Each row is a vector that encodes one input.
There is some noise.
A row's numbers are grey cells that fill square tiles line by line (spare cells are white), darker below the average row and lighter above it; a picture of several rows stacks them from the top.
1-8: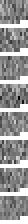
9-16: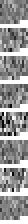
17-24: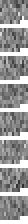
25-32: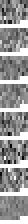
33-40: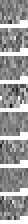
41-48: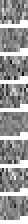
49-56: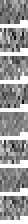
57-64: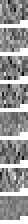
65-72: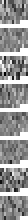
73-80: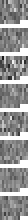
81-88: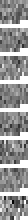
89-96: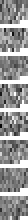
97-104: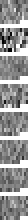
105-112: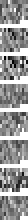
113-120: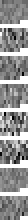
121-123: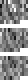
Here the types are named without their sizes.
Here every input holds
a true/false value, together with either a point on a circle, or a fixed value.
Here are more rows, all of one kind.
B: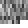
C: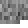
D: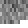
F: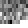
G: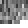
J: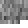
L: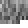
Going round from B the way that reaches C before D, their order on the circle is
B, F, C, J, L, G, D.
